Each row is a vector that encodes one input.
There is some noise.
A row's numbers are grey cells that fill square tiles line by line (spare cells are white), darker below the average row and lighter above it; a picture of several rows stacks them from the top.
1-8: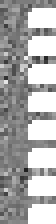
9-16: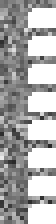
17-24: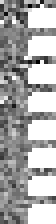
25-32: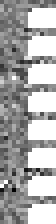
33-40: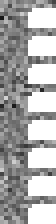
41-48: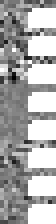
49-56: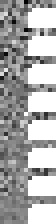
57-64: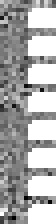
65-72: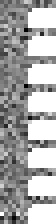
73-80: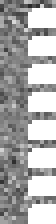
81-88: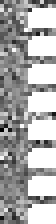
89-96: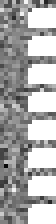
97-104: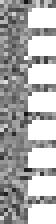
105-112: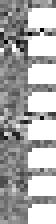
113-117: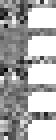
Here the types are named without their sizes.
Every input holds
a list of points on a line.
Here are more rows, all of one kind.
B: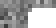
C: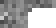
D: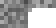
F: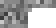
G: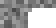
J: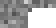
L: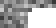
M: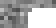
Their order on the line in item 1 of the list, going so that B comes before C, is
M, D, F, J, B, L, C, G.
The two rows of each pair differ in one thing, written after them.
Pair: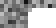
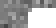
the place on the line in item 1 of the list
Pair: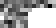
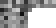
the place on the line in item 1 of the list
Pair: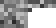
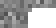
the place on the line in item 2 of the list
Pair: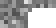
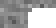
the place on the line in item 2 of the list
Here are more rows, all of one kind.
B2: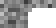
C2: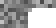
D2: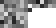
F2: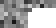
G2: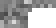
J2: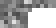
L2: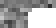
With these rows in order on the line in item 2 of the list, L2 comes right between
F2 and J2.
